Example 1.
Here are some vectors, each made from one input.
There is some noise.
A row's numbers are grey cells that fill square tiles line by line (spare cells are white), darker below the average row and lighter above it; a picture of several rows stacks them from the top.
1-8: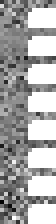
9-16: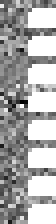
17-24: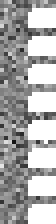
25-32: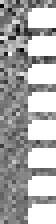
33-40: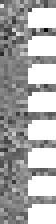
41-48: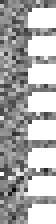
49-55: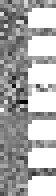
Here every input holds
three true/false values.
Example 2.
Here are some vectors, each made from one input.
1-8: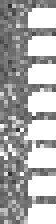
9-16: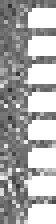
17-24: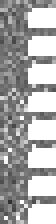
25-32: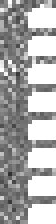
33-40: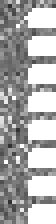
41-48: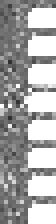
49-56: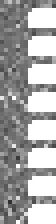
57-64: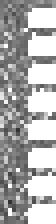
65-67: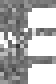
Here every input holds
four true/false values.
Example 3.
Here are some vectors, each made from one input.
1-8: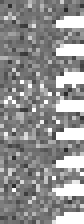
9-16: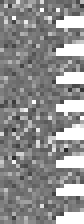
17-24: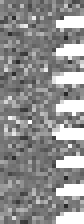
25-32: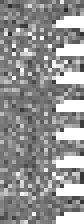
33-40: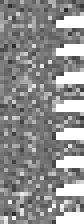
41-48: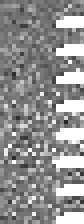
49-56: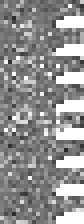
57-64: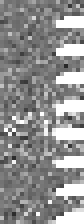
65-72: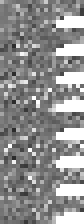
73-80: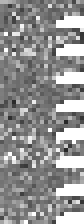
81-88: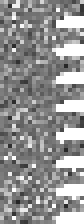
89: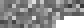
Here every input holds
one of 5 labels.
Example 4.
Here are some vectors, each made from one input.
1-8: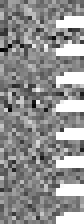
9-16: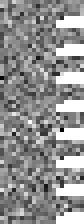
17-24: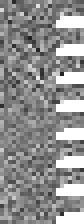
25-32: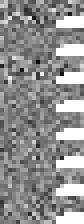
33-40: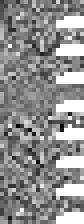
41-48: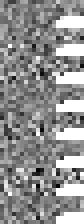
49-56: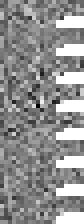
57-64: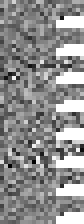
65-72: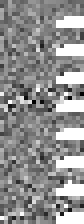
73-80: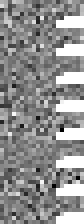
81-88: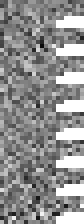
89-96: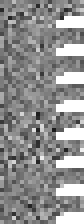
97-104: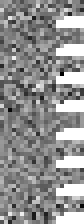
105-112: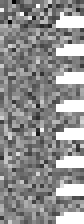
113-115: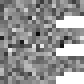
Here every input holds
one of 5 labels.
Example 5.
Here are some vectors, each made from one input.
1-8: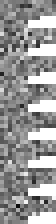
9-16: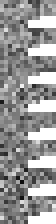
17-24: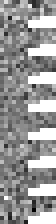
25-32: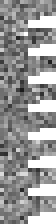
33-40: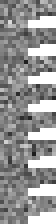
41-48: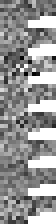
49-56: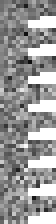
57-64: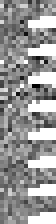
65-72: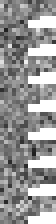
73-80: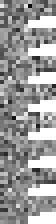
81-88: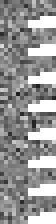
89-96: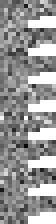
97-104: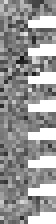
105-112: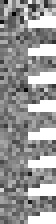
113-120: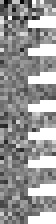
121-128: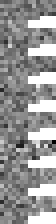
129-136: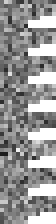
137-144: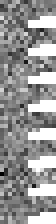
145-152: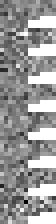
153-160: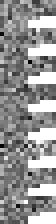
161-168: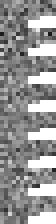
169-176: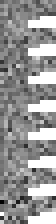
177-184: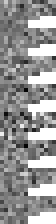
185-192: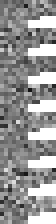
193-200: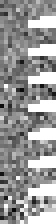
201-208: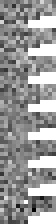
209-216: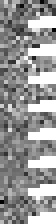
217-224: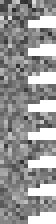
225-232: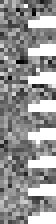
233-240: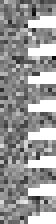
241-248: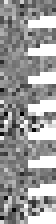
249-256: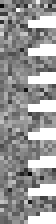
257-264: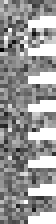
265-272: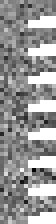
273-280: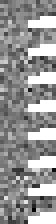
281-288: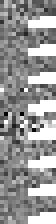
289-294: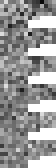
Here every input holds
either a fixed value, or a node of an 11-node tree.
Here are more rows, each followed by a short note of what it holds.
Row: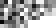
a fixed value
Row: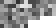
a node of an 11-node tree
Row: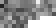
a node of an 11-node tree
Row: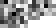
a fixed value
